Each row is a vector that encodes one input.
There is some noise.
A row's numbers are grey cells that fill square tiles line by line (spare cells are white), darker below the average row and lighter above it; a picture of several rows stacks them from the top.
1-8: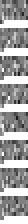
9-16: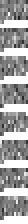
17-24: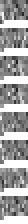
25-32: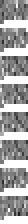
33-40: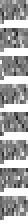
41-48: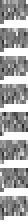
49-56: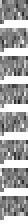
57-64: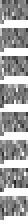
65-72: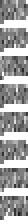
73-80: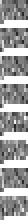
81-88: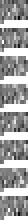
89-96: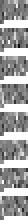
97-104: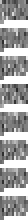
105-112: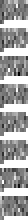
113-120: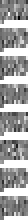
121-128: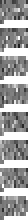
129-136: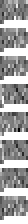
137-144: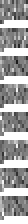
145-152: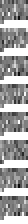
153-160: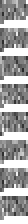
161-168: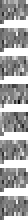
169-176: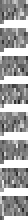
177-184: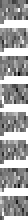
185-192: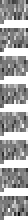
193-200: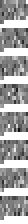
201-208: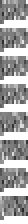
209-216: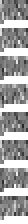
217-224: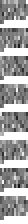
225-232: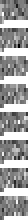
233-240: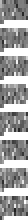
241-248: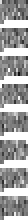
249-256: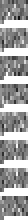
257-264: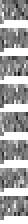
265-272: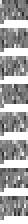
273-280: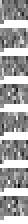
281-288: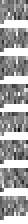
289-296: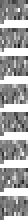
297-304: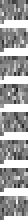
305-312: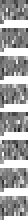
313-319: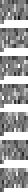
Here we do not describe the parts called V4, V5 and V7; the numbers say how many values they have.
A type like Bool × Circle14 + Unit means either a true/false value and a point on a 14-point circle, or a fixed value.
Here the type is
Line6 × (Tree8 × V5 + V7) × V4 + List2(Line8).
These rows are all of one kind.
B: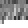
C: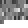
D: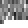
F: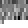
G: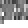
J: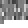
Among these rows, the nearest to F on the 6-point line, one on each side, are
B and D.
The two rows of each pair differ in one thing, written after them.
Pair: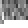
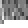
the value of V5
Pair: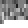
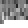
the place on the 6-point line
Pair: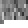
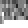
the value of V4
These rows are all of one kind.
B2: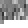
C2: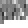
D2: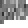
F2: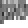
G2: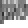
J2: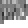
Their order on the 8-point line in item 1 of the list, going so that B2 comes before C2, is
B2, C2, J2, G2, F2, D2.
